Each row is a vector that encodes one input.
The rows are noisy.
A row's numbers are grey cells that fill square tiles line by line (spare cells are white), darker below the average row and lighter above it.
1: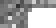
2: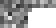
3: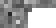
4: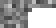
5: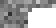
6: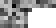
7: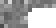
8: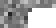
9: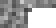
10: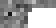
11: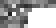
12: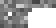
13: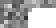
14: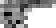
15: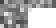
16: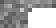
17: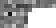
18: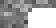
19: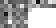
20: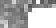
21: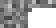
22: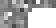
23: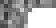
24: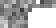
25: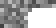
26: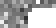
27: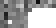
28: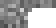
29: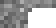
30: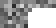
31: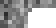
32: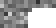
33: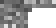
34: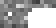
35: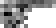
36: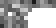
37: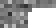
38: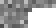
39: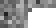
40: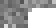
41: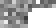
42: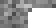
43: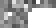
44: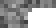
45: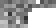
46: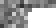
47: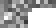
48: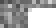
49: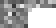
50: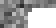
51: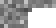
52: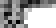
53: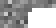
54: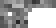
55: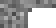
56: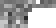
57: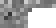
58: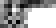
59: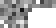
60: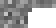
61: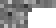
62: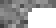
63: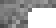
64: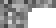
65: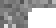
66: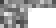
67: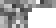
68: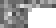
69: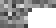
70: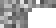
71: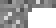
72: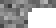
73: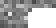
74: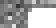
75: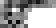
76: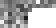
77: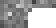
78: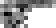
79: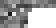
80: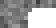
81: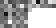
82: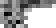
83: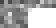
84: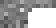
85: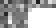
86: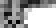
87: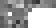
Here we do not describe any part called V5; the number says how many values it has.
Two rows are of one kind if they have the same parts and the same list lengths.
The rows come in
3 kinds.
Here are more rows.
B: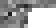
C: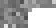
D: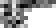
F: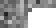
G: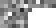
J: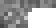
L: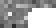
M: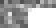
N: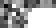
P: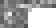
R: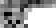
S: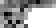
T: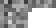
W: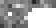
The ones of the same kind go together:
B, C, G, J, L, M, P, W
D, R, S
F, N, T

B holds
four true/false values and a value of V5.
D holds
a point on a 4-point line.
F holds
a value of V5.
